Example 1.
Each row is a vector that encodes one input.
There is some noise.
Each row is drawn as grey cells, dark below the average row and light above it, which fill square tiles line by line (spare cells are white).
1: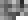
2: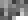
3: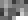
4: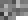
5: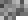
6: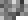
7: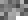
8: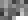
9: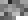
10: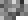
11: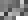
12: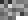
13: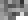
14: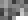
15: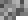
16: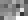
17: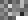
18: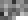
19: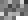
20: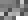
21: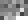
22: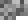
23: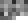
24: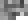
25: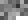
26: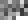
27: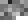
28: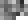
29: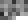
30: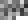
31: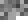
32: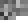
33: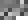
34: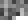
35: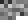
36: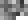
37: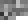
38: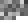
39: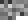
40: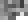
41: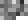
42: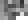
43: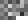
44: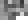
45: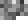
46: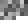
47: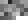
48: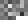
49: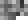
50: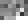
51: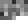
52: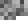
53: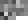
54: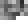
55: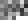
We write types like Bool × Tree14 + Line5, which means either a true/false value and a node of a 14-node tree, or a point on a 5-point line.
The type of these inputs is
Line7 + Tree8.
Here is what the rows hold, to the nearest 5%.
About 55% of them hold a point on a 7-point line. The rest hold a node of an 8-node tree.
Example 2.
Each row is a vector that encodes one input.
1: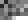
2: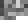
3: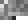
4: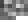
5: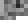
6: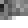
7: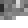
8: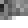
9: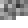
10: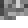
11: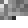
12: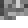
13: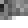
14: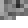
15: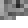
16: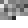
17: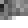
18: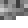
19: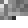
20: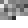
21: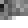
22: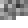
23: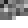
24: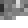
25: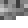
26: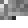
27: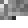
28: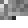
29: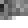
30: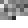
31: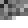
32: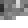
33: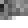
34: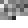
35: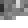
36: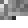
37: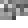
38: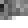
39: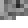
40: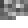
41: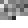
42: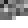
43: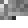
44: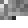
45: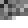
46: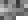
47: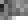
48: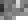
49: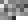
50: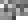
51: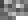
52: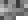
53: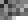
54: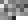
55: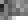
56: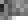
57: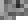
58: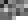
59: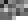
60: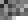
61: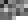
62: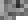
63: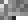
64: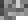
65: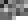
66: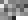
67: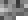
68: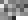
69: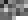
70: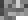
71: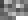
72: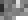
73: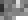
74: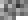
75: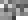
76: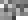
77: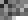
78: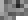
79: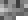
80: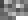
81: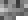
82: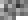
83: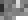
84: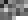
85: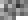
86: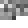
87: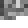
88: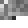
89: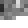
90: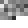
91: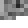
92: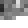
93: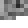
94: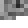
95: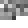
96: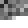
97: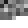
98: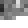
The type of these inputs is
Bool × Line6.
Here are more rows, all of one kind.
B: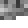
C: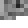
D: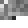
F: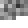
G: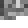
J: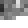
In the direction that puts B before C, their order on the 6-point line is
B, C, F, J, G, D.
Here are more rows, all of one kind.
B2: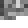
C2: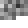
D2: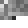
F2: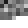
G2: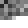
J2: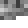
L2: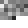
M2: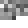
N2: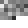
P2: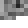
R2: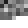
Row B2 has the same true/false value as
F2, G2 and R2.
